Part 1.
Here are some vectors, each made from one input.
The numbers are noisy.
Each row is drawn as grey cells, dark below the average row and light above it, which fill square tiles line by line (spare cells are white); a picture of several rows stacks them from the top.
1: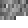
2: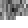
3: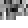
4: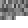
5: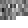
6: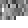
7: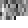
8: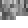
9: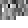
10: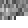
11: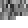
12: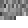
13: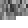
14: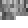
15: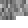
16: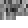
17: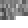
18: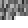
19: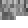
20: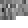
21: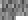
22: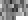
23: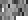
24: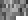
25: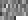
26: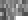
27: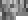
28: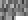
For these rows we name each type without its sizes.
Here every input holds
a point on a line.
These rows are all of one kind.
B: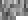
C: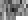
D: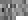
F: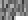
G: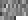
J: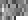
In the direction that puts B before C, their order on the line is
J, G, B, D, F, C.
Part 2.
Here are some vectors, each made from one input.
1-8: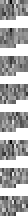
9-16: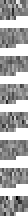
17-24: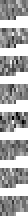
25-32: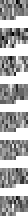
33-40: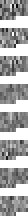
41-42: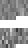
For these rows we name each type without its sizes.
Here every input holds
a point on a line.
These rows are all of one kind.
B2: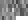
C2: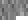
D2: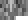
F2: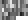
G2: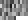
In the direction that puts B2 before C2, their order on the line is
B2, G2, C2, D2, F2.
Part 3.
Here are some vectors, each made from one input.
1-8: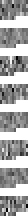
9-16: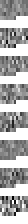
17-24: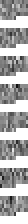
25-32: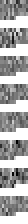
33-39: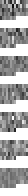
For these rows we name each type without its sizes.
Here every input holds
a point on a line.
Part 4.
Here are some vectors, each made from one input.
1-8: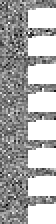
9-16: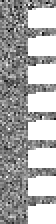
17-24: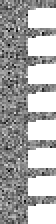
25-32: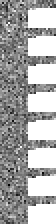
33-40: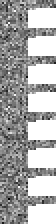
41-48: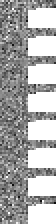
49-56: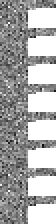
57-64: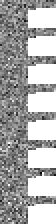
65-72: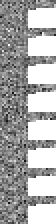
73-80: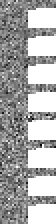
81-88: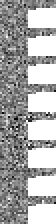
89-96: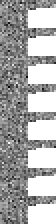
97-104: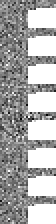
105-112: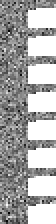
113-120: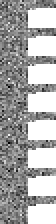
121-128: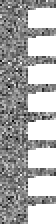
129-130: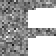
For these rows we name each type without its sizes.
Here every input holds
either a fixed value, or three true/false values.
